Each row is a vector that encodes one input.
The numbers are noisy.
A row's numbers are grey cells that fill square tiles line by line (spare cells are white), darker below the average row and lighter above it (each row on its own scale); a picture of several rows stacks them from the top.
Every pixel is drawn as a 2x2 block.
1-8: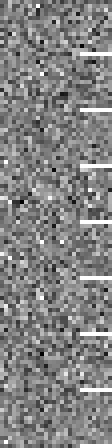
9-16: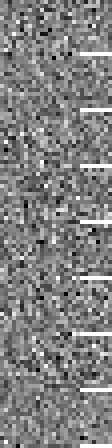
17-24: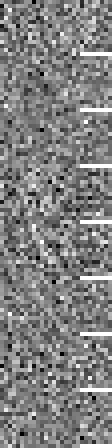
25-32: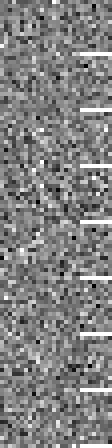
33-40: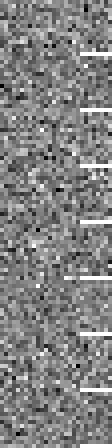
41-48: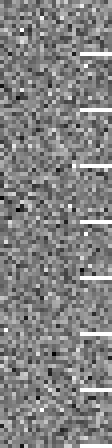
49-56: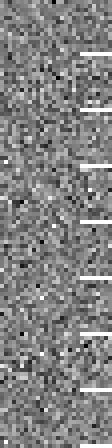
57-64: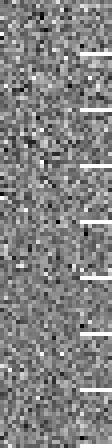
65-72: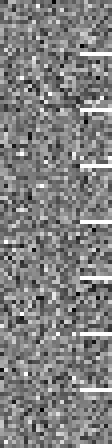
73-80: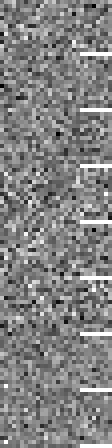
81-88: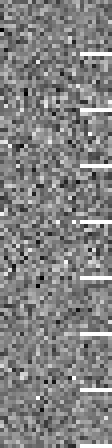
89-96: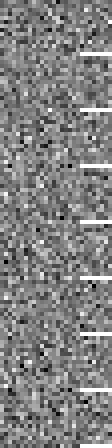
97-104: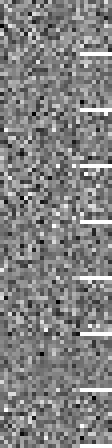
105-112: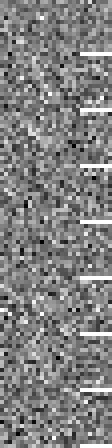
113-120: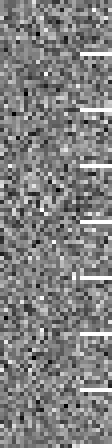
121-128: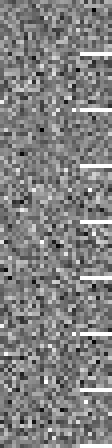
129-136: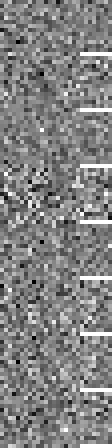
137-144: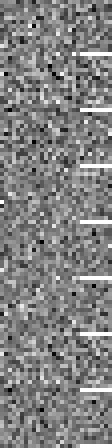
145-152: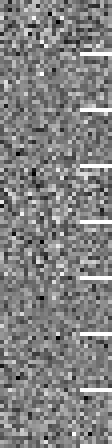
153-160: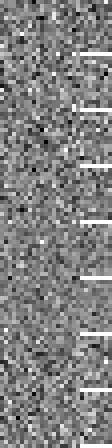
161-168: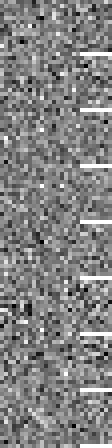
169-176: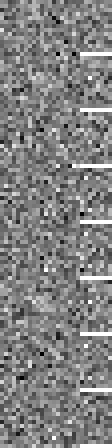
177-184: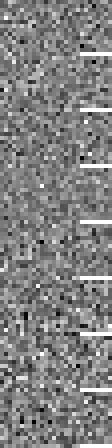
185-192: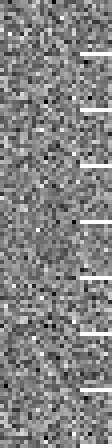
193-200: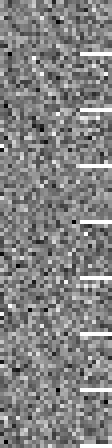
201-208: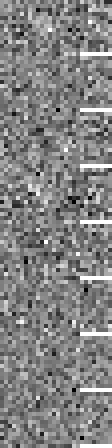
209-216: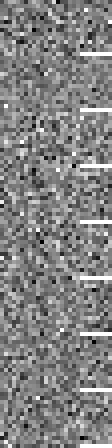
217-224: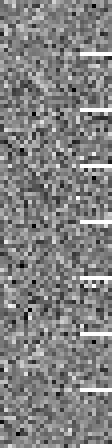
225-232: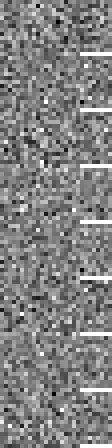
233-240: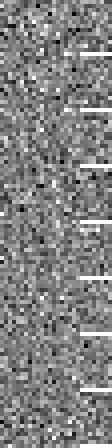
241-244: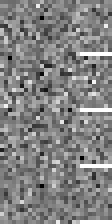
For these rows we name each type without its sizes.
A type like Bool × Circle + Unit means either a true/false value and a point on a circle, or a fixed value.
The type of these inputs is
(Bool × Circle + Label) × (Line + Tree).
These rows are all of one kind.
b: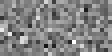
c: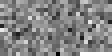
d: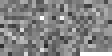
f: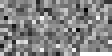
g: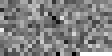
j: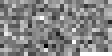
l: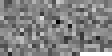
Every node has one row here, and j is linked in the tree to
b and d.
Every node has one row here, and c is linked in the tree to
f.
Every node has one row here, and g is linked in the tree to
l.
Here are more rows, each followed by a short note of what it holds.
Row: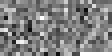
a label and a node of a tree
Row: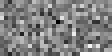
a label and a node of a tree
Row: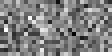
a point on a circle, a node of a tree and a true/false value
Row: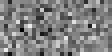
a label and a point on a line
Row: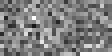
a point on a circle, a node of a tree and a true/false value
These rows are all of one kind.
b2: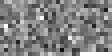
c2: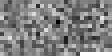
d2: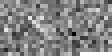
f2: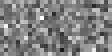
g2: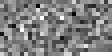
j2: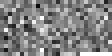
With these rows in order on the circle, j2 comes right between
d2 and g2.
